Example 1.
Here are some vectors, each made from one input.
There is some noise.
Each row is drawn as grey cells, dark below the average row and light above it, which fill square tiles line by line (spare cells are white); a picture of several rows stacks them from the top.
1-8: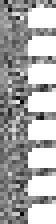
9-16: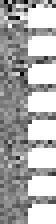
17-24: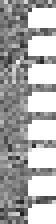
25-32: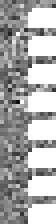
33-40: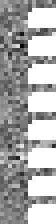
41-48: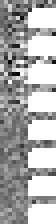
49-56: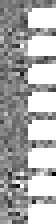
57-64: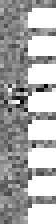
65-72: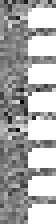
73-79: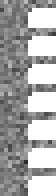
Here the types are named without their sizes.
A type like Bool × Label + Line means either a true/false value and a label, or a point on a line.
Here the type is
List(Line).
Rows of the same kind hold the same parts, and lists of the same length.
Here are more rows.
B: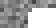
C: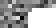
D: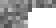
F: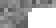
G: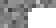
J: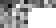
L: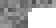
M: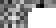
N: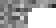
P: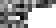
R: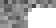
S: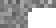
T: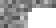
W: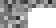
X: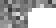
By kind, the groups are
B, D, N, S, T
C, F, G, L, P, R, W, X
J, M

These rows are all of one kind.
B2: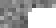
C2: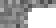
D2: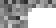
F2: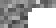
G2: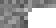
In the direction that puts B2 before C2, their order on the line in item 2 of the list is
B2, F2, C2, D2, G2.
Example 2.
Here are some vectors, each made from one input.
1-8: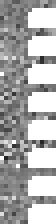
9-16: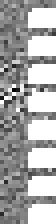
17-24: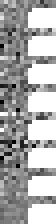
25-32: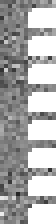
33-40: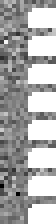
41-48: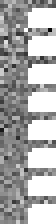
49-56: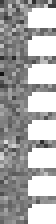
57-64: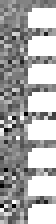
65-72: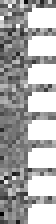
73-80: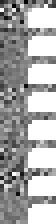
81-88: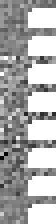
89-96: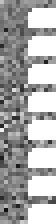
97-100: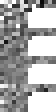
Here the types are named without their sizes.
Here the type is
Label × Line.
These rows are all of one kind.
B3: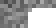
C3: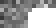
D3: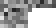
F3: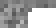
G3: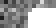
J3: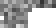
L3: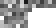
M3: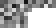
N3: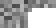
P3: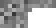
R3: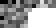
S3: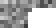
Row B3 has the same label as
D3 and J3.
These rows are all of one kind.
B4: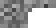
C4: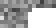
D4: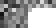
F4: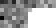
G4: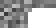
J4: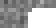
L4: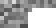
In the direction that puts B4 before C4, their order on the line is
J4, G4, D4, B4, L4, C4, F4.
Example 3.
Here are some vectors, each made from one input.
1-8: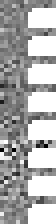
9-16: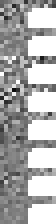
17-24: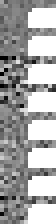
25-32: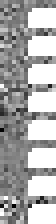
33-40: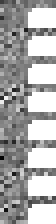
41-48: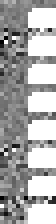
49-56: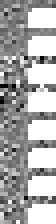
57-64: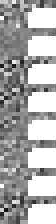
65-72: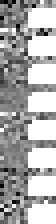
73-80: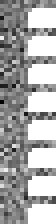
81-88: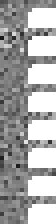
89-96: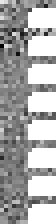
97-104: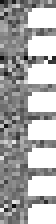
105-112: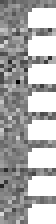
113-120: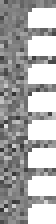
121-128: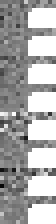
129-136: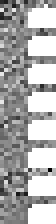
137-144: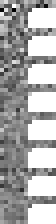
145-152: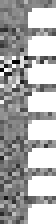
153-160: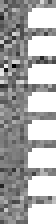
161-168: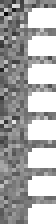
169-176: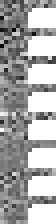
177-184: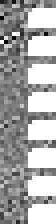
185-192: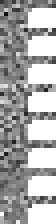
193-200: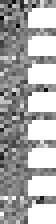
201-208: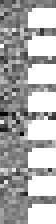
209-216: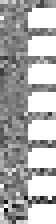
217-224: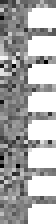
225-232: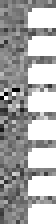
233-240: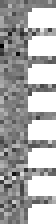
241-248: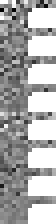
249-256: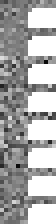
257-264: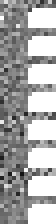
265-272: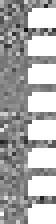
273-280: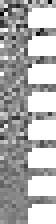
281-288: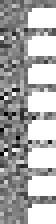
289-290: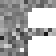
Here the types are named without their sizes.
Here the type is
Bool × Label.
